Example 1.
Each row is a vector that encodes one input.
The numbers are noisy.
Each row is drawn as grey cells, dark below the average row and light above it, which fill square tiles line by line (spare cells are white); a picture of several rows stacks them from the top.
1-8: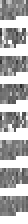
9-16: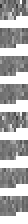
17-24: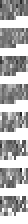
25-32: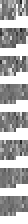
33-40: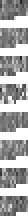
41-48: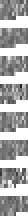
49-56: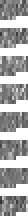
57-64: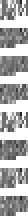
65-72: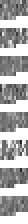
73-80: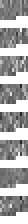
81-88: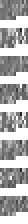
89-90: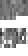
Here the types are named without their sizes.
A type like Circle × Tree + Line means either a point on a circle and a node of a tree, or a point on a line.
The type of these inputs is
Bool × Bool × Bool × Bool + Label.
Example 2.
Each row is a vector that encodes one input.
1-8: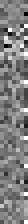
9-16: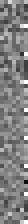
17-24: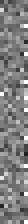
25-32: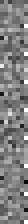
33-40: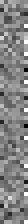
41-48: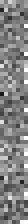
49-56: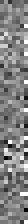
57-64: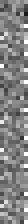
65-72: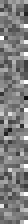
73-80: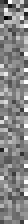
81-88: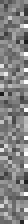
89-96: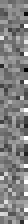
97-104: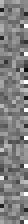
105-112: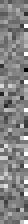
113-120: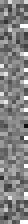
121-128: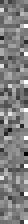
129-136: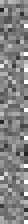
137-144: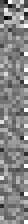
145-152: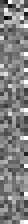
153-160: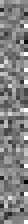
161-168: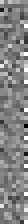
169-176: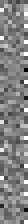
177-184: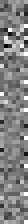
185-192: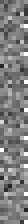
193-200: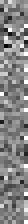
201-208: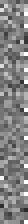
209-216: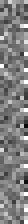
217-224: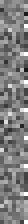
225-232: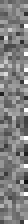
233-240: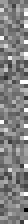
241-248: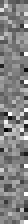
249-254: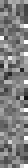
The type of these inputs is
List2(Line17).
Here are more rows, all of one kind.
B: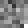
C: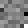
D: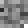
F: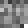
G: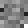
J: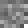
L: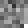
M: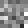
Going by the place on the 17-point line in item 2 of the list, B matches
D and L.
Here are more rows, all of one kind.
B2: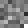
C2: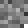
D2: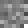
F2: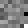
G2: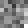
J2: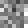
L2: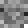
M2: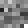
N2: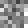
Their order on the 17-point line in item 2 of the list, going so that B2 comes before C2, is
G2, B2, F2, C2, M2, D2, L2, N2, J2.
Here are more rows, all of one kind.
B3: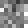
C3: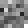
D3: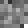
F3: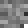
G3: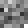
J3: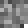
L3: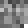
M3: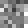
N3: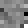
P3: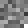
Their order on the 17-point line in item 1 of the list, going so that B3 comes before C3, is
M3, B3, L3, J3, D3, F3, P3, N3, G3, C3.
